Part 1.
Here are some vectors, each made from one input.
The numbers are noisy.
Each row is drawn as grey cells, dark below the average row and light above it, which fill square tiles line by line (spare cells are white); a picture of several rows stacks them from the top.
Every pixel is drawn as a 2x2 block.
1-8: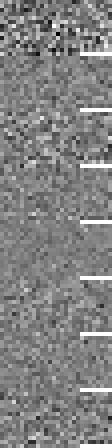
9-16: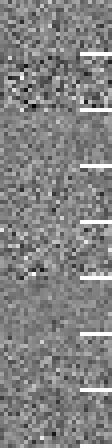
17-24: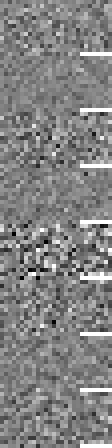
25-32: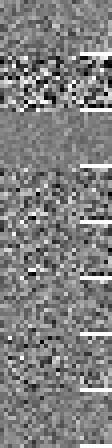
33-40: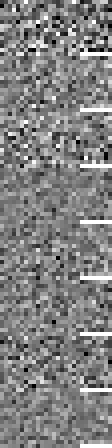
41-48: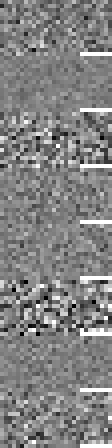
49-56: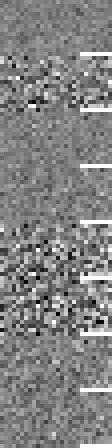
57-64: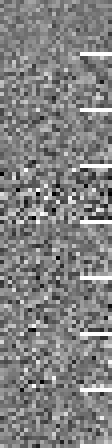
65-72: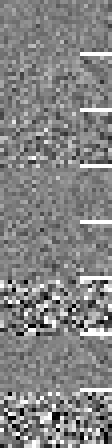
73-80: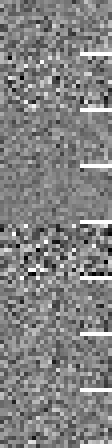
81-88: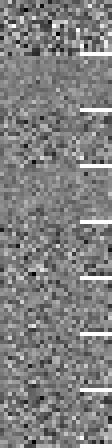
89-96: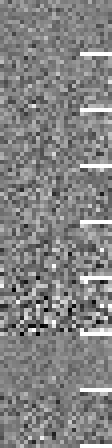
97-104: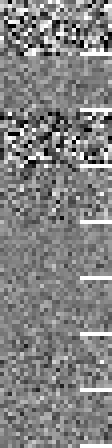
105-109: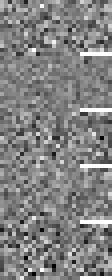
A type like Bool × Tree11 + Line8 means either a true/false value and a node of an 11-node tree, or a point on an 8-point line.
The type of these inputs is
(Label8 + Line9) × Line9.
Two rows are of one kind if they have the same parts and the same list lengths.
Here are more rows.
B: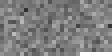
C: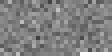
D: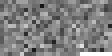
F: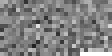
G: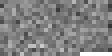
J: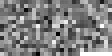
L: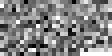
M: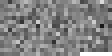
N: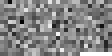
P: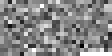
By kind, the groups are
B, C, G, J, P
D, F, L, M, N

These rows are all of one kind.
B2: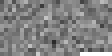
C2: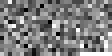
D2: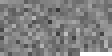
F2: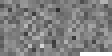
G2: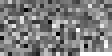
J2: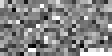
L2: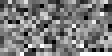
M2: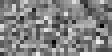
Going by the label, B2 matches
C2 and F2.
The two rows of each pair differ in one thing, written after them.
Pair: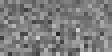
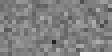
the place on the 9-point line
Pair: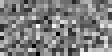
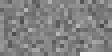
the place on the 9-point line
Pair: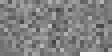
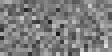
the label
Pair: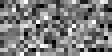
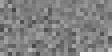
the label
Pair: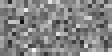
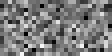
the place on the 9-point line
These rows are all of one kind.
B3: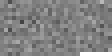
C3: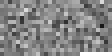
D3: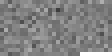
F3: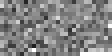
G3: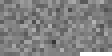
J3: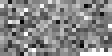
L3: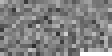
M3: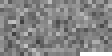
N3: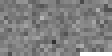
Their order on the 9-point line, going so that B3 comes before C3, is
L3, D3, G3, B3, N3, F3, M3, C3, J3.
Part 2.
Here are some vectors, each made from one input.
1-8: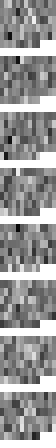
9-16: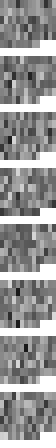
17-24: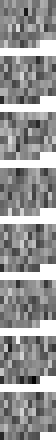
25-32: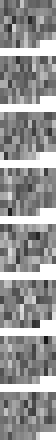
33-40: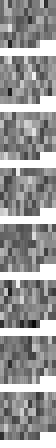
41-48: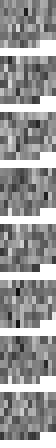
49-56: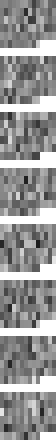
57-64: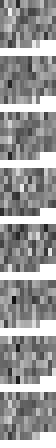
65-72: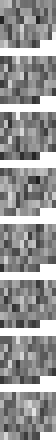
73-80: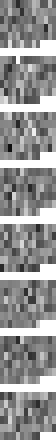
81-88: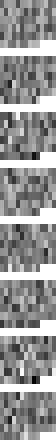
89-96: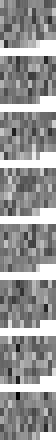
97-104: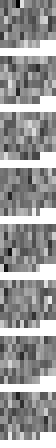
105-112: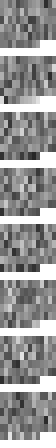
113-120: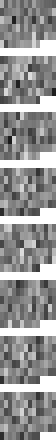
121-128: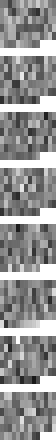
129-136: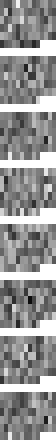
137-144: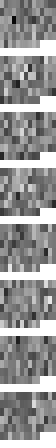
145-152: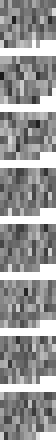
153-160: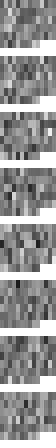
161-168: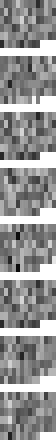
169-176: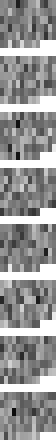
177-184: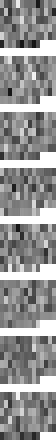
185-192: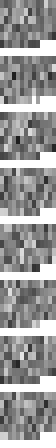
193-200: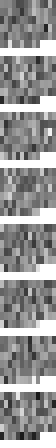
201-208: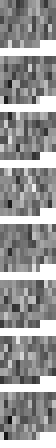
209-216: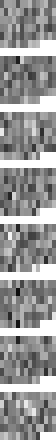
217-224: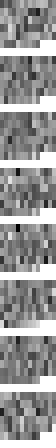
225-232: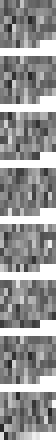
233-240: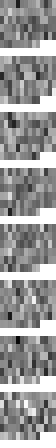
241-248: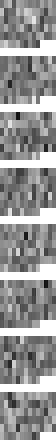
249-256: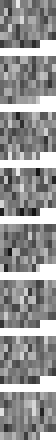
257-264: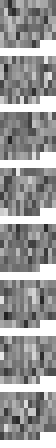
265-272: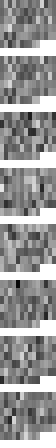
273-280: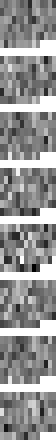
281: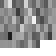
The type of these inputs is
Bool × Bool × Bool + Circle20 + Line9.
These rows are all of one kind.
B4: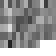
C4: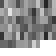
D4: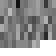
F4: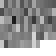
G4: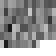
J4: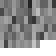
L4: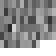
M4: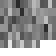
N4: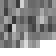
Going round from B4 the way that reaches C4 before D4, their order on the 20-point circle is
B4, C4, D4, M4, J4, F4, G4, L4, N4.
